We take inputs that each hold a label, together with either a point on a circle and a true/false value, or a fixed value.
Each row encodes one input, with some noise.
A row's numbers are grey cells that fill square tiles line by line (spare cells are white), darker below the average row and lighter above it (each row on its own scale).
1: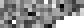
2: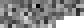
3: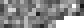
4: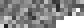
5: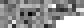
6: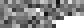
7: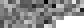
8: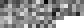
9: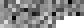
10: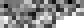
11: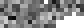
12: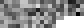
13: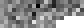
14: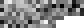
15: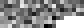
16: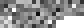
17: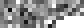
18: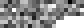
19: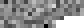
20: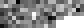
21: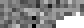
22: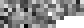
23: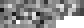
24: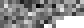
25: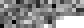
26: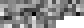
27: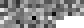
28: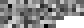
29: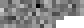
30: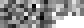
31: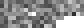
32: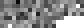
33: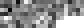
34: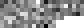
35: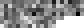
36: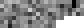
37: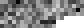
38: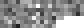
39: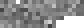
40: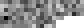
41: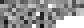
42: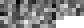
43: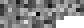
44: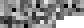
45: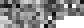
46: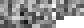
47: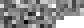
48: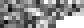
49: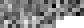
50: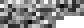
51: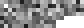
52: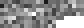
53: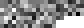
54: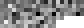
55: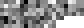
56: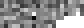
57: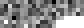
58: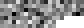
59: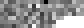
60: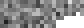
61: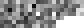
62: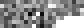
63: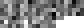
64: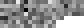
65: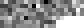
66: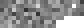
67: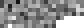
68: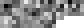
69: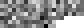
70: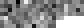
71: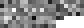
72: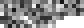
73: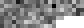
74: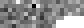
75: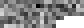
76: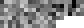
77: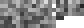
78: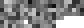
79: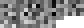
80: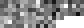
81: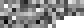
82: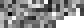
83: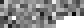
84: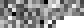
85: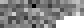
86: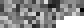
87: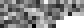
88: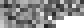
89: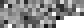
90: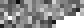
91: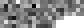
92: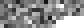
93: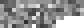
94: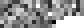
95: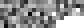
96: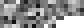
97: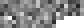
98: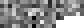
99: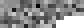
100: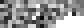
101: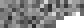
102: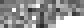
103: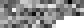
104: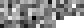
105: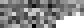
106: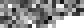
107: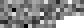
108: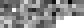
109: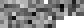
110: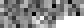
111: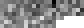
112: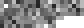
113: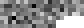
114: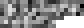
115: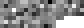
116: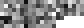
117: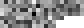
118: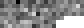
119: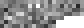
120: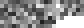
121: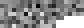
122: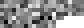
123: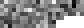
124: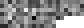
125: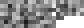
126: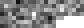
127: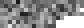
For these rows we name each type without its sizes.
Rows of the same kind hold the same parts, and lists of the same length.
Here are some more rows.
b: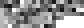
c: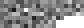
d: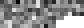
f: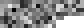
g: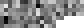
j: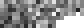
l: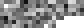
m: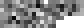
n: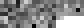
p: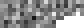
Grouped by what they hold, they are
b, c, d, j, n, p
f, g, l, m

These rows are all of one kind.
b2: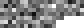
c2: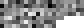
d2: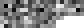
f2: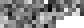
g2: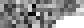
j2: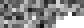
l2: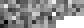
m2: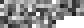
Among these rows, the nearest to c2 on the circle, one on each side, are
f2 and m2.
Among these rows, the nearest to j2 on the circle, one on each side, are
d2 and f2.
